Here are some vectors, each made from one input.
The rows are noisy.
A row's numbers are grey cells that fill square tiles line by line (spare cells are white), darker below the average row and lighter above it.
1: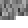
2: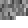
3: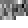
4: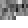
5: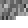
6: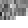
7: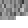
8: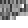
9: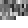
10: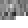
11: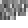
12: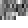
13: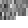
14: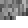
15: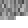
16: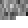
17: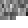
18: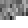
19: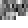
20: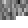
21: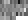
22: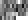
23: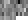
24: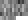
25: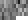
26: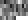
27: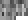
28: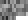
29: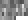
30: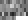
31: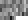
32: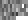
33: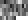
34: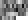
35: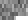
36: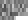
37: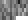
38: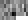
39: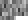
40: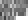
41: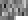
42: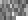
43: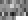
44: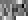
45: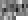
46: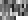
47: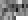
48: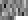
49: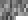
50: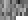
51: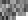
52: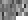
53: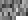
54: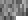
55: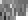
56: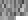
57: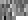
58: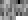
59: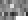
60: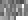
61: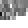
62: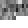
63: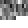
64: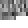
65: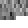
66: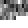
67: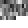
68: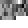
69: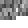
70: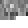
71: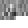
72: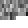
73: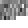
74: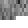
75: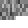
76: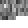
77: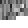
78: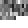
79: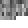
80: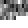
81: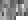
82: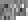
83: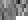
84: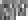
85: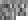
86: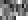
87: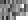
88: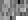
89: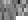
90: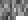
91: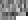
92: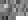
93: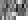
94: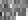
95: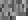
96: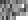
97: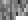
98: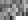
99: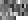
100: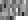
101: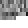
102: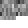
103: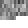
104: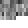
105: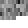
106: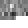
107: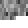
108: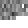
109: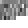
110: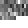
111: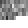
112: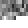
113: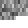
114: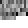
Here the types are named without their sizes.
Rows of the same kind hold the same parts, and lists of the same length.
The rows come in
4 kinds.
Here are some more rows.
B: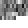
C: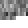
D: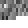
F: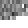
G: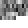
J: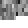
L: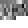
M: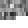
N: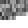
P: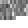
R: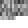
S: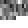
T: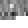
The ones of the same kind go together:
B, G, L, S
C, P, R
D, J, M, N, T
F

